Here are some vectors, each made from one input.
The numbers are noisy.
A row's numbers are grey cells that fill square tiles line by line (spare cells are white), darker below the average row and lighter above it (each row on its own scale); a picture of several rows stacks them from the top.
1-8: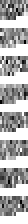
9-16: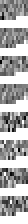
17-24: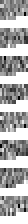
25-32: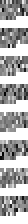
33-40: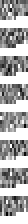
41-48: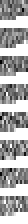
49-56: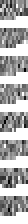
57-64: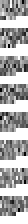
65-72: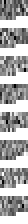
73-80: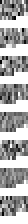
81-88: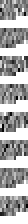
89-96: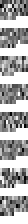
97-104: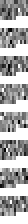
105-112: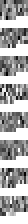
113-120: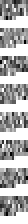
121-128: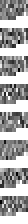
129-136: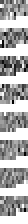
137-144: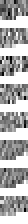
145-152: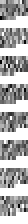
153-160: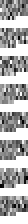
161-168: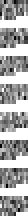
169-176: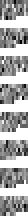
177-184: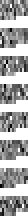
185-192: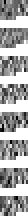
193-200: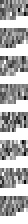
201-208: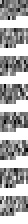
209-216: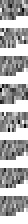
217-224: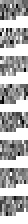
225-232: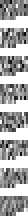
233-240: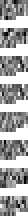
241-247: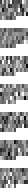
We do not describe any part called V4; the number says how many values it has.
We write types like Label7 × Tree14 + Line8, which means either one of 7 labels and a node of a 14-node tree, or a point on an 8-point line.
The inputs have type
(Bool × Bool × Bool + Unit) × V4 + Circle9.
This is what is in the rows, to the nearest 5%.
About 35% of them hold a point on a 9-point circle. The rest hold a value of V4, together with either a fixed value, or three true/false values.
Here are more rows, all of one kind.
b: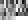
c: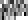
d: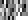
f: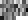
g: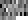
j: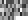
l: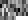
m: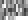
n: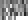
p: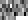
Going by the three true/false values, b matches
d, j and m.
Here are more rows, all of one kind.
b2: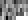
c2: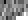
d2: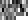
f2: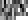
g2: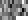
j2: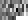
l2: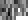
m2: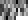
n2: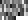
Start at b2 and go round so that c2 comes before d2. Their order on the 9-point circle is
b2, c2, j2, n2, g2, d2, f2, l2, m2.
